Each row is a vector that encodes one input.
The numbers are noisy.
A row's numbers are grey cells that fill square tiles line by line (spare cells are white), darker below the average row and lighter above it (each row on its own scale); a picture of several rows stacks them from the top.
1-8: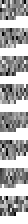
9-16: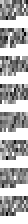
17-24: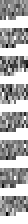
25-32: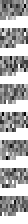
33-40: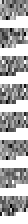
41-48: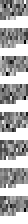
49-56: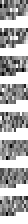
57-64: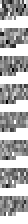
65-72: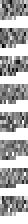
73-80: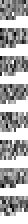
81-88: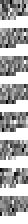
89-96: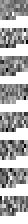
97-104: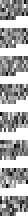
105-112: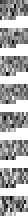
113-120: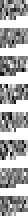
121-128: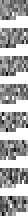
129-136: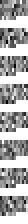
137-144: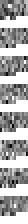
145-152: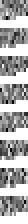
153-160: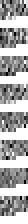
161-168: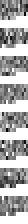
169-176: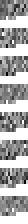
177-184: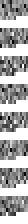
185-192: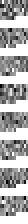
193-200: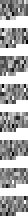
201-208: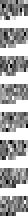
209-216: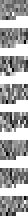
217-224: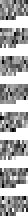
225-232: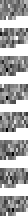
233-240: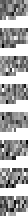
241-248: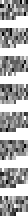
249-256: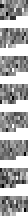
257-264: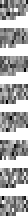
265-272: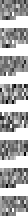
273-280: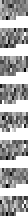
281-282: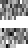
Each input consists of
a point on a 5-point line, together with either a point on a 10-point circle, or a fixed value.
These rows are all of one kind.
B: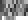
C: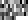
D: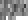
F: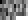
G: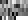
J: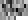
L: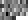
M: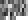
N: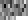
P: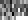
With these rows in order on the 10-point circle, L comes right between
C and J.
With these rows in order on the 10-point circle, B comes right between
C and P.
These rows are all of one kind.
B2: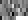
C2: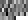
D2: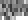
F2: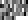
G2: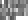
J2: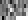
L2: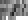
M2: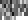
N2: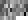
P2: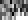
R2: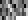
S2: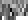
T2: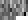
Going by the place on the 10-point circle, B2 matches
M2 and P2.
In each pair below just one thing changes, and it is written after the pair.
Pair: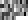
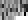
the place on the 5-point line
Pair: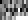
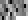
the place on the 10-point circle
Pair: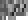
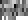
the place on the 10-point circle
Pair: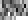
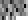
the place on the 5-point line
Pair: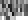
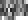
the place on the 5-point line
